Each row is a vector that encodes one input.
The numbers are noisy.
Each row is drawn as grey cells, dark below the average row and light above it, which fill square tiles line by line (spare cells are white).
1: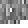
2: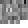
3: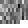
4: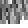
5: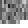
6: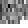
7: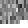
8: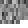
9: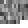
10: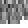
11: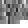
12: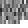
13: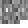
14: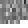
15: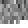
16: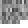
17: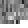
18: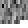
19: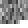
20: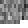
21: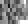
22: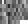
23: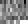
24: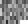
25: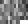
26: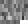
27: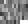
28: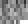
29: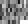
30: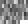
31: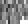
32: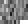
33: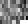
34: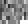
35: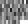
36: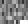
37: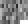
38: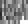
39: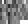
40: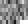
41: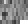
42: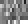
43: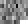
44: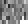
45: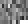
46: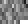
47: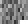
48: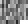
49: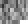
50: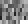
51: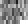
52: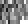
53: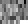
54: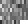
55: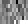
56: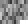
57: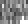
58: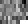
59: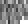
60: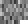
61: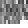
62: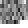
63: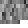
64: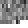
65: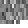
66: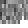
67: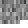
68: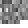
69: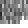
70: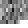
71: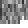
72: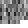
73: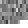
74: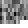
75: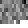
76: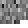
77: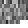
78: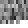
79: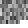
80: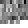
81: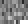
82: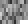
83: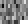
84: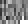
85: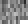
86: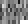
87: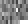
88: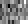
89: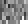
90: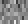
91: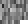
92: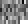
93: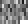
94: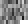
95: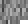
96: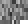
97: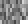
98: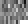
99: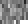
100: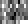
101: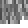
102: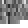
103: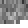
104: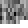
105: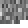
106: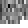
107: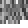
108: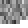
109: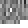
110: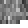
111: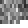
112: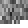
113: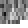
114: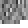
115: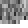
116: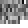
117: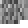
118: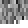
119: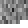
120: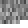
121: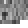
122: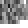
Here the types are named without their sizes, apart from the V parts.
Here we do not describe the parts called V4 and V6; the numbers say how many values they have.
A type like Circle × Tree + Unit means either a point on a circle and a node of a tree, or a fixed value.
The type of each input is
(Bool × Bool × Bool × V6 + Line) × V4.
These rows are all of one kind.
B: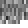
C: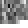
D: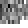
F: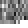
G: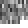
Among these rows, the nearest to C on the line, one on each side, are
D and F.
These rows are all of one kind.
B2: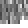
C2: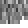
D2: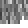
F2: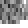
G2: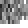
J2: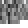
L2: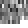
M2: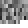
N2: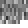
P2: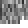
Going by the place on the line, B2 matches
D2, L2 and P2.
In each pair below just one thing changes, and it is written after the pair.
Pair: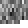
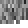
one of the three true/false values
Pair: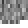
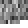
the value of V6
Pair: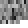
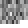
the value of V6
